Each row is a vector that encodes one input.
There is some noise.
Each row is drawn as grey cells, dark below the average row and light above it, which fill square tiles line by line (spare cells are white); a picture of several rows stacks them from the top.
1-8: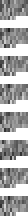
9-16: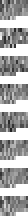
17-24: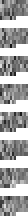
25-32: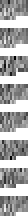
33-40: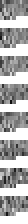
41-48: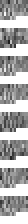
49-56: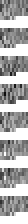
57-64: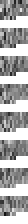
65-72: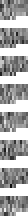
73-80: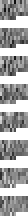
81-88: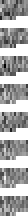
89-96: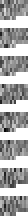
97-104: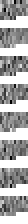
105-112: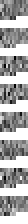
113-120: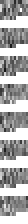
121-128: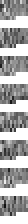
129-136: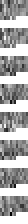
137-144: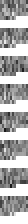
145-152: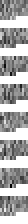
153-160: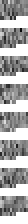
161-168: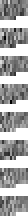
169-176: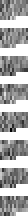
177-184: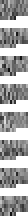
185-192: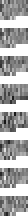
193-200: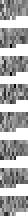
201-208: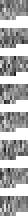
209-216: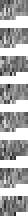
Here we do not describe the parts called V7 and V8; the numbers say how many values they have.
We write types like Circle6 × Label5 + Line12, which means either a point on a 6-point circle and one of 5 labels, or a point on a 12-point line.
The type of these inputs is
Bool × Label6 + V7 × V8.
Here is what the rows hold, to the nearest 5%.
About 50% of them hold one of 6 labels and a true/false value. The rest hold a value of V7 and a value of V8.
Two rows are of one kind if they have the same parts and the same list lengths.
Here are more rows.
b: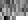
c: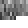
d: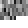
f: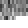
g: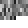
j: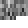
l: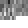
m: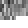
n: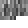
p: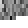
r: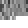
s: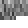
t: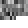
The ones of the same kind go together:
b, f, l, m, r
c, d, g, j, n, p, s, t

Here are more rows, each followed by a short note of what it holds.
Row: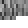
a value of V7 and a value of V8
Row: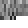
a value of V7 and a value of V8
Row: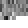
one of 6 labels and a true/false value
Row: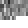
one of 6 labels and a true/false value
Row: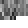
a value of V7 and a value of V8
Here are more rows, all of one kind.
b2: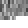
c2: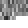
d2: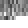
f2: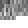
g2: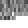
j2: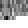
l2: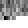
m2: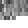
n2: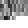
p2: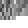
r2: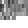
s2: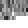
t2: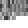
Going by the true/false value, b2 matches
f2, m2, p2 and r2.
